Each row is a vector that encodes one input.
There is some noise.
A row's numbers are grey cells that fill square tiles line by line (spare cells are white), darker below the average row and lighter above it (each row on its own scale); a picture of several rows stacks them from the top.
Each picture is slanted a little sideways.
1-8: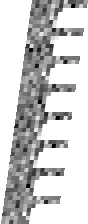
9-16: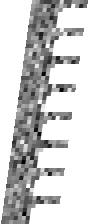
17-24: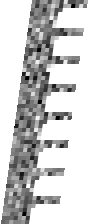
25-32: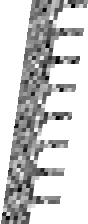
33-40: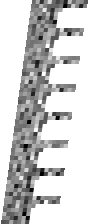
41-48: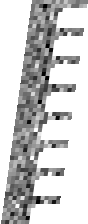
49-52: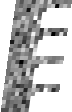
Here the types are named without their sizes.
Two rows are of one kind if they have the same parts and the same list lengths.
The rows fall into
2 kinds.
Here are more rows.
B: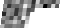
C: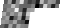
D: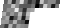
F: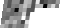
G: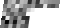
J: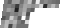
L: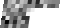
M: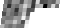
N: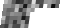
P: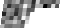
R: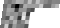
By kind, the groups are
B, F, J, M, P, R
C, D, G, L, N

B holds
a point on a line.
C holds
a node of a tree.
